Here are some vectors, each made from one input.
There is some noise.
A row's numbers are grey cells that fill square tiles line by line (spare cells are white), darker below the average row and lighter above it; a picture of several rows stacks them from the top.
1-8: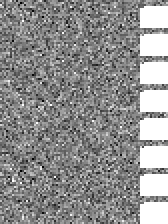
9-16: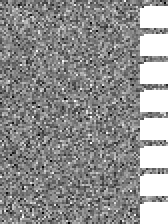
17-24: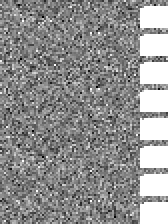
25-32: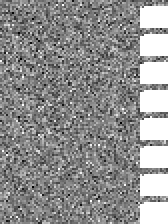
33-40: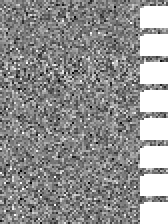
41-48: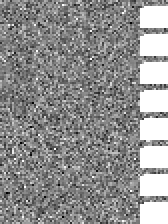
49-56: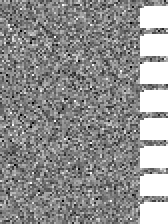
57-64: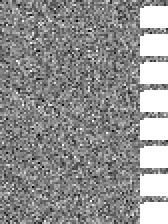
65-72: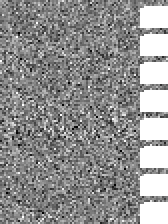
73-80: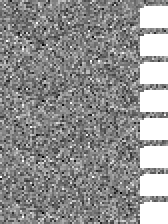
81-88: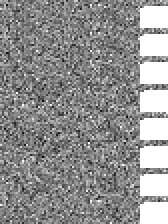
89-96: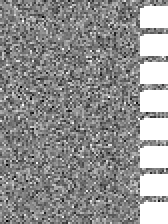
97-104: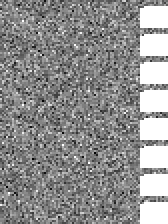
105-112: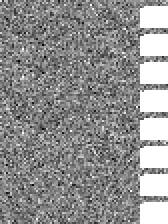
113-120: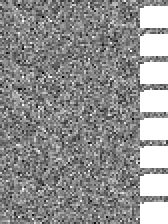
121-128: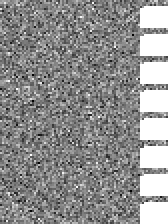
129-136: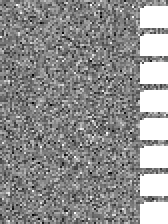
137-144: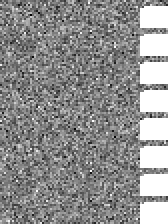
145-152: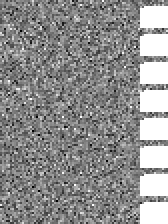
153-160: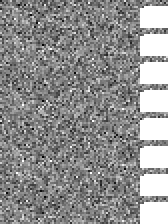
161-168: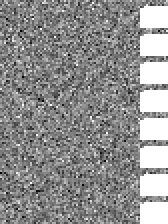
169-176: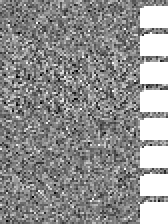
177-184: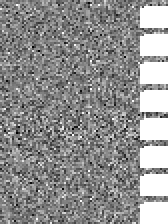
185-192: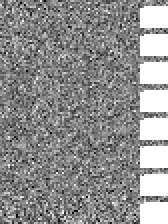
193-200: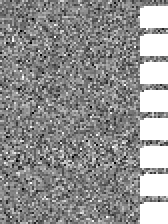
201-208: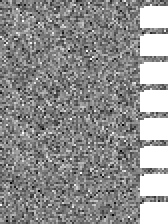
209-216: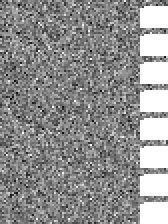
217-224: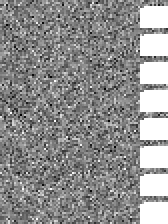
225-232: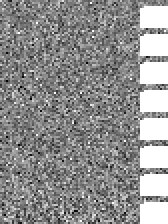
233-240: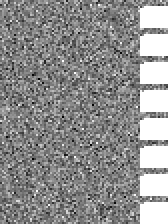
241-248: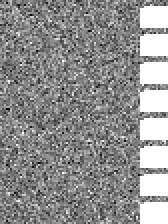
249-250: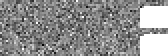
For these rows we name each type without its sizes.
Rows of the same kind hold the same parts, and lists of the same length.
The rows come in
4 kinds.
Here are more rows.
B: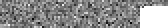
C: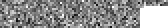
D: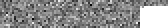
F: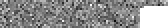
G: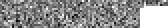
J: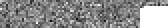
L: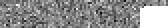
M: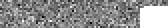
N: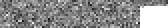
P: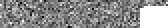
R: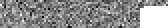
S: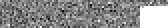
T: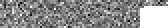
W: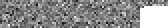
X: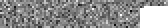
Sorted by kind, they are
B, D, N, S, W
C, G
F, J, L, X
M, P, R, T

